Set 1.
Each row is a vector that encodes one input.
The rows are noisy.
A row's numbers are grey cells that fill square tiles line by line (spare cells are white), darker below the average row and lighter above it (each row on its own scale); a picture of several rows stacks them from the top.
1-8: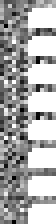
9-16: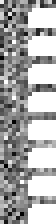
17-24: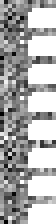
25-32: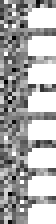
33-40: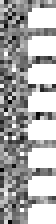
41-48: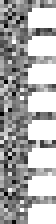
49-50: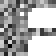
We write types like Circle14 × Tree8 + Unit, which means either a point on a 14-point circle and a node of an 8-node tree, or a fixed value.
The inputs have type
Line9.
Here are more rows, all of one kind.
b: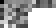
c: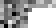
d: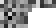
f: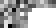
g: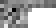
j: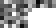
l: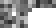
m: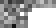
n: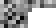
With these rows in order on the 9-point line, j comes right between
b and l.
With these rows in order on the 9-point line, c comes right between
m and n.
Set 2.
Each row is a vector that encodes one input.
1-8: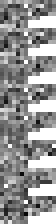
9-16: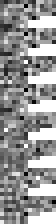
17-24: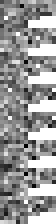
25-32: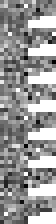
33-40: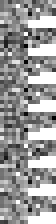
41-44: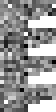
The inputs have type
Line9.
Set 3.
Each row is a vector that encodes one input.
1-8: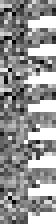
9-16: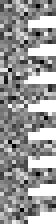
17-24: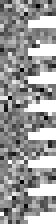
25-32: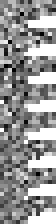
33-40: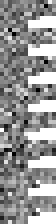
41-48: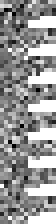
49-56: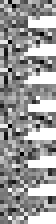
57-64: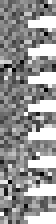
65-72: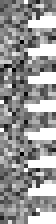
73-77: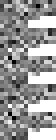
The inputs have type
Label10.
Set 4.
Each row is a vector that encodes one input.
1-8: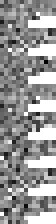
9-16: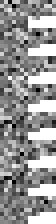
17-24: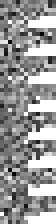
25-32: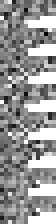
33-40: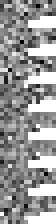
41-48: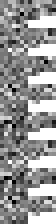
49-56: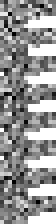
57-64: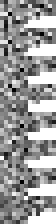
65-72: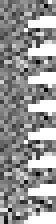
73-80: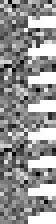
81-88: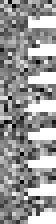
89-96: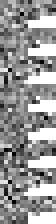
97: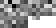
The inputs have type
Label10.
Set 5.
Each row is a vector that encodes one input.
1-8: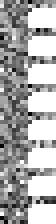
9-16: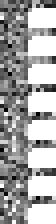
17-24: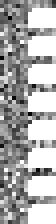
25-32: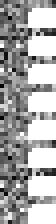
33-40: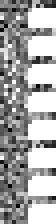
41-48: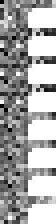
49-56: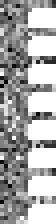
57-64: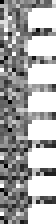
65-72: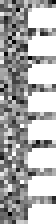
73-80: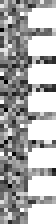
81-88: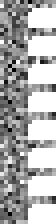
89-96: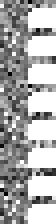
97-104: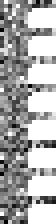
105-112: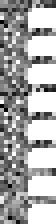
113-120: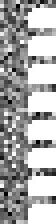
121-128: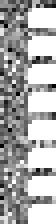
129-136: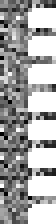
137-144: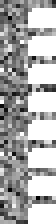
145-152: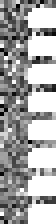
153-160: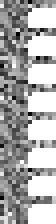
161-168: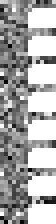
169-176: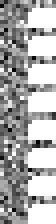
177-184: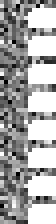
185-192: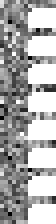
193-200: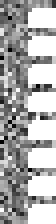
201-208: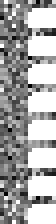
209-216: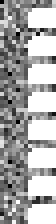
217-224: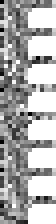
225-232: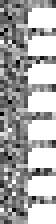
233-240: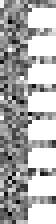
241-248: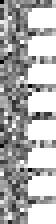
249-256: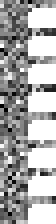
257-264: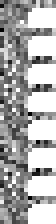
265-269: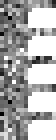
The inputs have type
Circle14.
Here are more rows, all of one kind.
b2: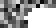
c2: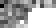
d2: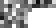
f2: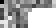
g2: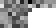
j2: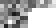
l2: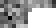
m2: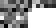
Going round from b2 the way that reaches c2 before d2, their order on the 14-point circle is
b2, m2, l2, c2, j2, f2, d2, g2.
